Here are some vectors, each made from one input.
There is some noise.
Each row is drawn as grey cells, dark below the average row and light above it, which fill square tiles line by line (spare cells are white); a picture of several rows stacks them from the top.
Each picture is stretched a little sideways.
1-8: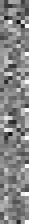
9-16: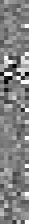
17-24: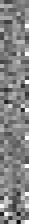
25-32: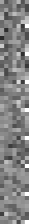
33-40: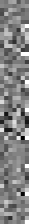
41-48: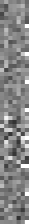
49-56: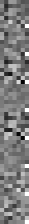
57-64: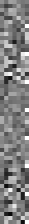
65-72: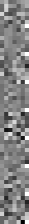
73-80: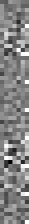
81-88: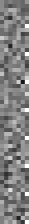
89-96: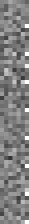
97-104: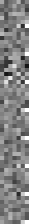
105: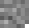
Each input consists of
either a point on each of two 4-point lines, or a point on each of four 5-point lines.
